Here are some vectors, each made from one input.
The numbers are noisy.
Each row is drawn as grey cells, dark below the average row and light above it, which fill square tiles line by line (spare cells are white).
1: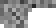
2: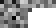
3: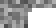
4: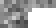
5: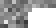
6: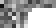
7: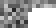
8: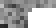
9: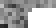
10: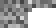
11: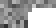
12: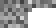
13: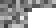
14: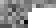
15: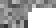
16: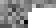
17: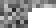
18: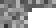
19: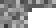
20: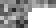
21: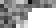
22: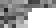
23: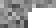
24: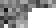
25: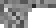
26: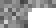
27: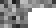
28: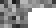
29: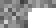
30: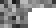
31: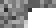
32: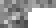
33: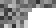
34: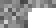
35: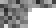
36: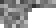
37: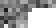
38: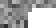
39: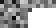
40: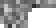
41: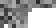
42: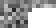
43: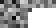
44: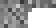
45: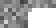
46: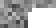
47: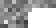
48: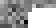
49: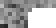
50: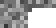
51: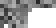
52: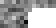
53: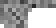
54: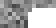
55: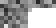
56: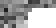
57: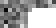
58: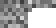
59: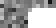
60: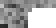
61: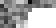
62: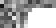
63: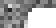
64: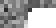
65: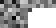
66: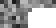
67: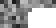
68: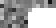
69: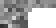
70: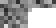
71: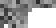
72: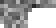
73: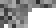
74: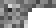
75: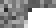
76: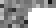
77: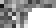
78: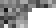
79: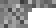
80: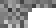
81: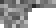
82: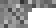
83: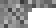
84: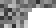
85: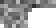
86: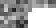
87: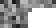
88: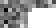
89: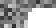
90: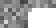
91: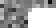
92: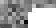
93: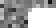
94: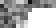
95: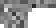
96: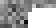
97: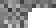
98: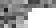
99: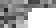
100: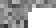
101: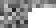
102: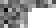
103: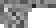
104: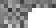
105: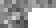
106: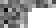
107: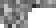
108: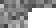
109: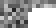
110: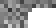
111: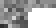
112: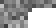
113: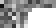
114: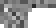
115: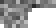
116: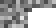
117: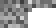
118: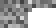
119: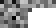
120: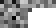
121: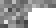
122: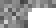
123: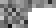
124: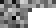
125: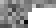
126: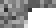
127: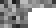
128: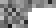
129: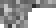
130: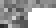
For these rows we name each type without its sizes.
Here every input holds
a true/false value, together with either a fixed value, or a node of a tree.
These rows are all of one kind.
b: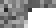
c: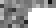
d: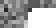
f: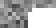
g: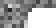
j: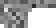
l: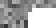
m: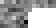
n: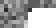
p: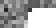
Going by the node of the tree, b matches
d, g, n and p.
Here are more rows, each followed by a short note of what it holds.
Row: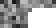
a true/false value
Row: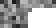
a true/false value
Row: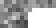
a node of a tree and a true/false value
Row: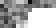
a node of a tree and a true/false value
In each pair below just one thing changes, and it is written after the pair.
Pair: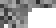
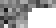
the true/false value
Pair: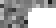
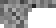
the node of the tree
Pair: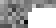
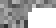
the node of the tree
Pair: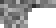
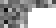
the node of the tree
